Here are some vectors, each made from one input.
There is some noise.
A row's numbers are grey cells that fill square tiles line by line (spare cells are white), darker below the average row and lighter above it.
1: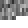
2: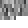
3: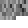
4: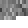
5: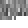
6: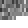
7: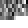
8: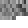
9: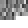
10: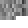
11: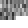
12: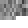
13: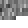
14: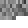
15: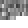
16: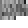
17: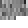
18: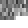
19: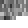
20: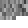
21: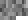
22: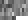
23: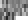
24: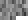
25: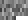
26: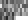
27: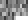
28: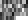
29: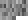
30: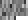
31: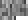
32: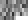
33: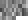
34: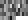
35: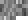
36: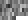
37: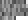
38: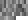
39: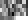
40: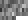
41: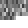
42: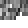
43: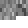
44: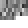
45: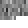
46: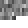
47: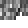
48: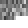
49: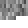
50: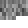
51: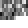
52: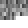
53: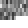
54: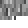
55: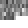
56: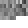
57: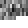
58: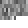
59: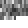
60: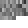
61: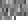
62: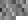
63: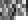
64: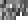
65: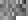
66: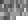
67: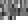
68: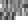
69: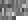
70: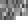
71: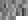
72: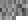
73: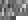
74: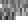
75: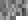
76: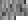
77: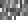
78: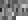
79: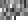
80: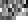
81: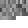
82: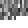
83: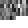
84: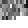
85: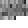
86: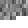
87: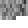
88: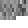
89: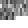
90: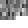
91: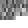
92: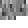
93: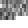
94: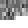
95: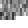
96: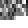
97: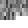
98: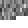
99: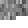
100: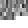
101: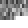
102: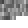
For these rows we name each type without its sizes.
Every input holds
a point on a line, together with either a point on a line, or four true/false values.
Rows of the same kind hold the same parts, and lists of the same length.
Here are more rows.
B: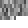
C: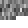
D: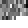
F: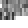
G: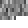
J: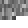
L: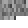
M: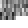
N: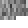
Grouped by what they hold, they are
B, C, F, G, J, L, M, N
D

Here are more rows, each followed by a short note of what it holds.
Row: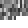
a point on each of two lines
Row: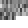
a point on a line and four true/false values
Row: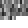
a point on each of two lines
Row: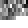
a point on each of two lines
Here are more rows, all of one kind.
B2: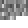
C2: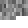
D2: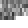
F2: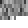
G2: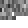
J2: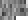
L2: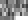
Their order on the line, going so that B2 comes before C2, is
D2, L2, B2, G2, C2, J2, F2.
